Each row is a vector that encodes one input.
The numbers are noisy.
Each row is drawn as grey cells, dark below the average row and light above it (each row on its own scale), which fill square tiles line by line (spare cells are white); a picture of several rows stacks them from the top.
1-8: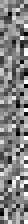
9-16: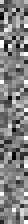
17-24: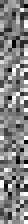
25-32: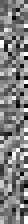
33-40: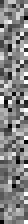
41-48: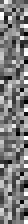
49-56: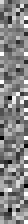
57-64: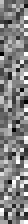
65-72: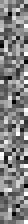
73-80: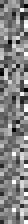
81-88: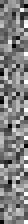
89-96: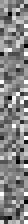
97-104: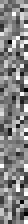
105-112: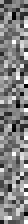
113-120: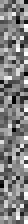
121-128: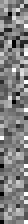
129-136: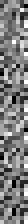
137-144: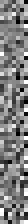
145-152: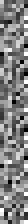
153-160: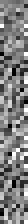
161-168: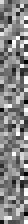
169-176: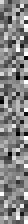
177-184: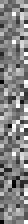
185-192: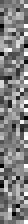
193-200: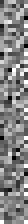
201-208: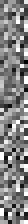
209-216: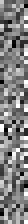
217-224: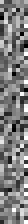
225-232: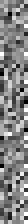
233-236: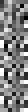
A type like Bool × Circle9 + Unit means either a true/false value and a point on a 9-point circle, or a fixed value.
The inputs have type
Bool × Bool × Bool × Bool.
